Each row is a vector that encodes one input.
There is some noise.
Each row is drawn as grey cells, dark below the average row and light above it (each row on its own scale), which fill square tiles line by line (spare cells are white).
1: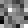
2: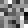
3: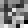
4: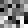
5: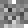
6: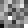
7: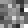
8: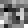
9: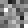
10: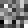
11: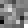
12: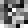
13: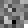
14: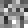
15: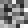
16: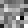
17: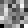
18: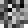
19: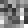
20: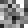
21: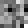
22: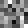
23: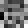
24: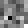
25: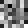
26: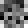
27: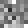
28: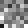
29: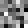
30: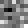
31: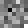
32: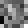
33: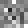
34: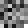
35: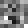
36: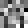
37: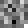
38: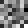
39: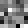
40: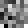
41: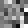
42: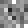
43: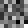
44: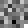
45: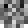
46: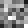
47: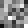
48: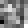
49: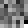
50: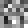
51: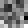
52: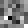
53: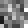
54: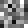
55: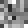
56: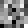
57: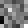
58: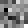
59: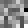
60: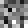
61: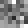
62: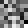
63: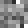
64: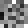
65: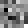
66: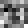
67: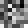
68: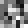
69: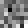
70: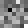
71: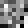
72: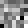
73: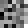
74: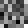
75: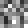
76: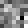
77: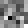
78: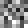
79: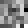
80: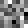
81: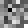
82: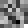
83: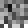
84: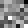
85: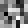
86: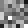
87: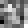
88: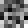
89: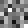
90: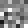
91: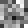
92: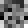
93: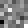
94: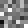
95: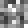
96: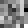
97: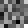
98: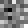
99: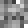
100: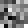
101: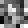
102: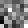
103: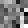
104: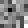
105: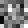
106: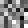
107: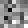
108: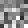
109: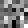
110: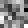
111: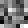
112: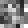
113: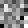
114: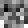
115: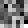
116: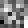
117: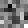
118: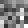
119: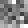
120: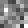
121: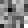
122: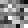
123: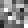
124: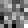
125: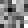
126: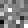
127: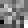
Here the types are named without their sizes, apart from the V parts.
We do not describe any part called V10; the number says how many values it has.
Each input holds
a true/false value, together with either a point on a line, or a value of V10.
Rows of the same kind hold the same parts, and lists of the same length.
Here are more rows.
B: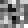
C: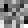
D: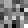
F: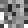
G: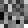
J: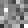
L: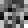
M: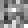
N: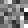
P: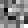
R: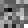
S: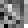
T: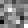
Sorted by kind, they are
B, C, F, G, J, L, M, P, R, S
D, N, T

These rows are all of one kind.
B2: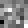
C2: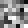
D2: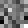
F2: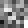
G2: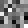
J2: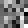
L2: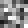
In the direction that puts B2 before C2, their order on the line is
D2, G2, B2, F2, L2, C2, J2.
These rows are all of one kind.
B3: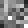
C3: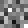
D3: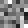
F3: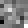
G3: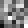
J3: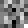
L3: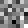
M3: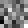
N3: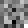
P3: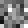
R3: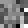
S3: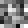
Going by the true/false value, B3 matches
F3 and G3.
